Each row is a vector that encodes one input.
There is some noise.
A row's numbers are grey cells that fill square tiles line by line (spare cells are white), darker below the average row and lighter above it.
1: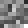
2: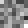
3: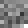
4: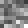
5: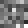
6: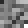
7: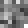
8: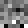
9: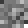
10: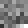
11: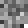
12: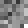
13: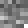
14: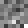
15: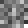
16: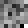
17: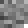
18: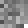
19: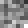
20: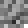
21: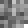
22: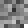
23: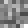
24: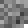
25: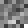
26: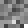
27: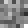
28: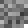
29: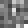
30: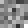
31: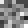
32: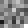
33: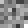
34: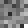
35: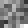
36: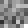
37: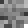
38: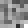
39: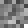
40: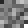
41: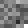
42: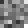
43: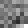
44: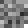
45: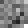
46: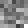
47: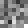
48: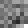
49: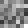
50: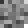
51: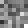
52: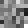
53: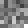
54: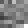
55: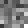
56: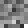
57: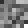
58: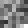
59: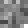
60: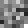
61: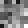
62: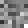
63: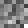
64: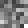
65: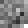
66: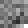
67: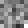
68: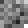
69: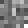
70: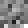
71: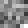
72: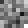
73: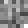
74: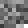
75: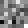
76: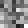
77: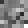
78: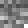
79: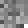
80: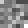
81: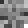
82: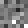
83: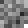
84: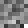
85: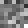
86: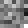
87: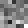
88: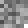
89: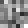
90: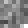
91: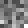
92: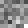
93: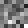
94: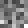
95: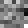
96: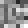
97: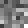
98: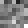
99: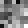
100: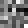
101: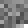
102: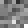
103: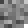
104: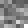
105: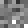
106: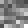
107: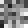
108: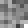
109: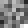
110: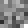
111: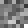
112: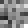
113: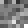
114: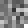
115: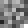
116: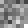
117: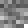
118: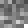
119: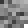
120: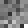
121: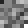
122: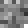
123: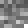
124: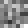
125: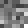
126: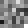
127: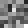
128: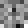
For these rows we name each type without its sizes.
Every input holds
four true/false values.
